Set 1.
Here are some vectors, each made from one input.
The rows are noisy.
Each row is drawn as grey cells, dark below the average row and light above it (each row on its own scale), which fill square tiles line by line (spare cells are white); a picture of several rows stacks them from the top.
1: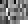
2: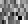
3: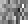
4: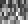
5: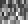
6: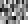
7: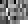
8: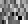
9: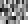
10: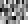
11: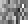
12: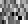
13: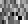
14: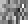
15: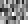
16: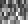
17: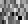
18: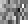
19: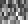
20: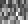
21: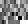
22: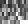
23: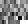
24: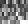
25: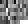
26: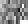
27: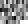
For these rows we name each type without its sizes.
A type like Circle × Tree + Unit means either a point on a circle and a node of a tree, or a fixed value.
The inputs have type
Label.
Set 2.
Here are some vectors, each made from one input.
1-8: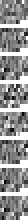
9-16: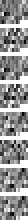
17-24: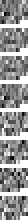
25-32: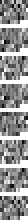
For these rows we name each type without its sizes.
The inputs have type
Line.
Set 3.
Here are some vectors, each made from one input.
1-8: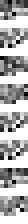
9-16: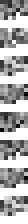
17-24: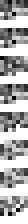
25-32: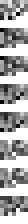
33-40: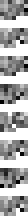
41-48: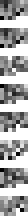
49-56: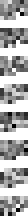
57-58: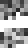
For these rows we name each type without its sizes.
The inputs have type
Bool × Bool × Bool + Unit.
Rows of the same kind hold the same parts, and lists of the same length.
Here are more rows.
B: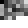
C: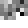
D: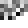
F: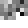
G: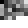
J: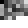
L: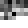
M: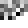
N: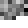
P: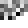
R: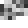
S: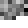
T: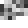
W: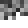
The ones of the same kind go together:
B, C, D, F, G, J, L, M, P, R, T, W
N, S

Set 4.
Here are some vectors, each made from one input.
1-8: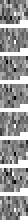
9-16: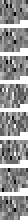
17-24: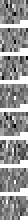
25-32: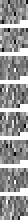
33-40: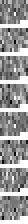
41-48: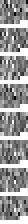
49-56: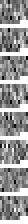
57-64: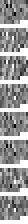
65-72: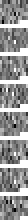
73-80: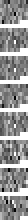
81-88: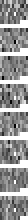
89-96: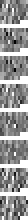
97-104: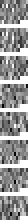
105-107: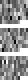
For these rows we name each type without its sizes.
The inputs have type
Label.
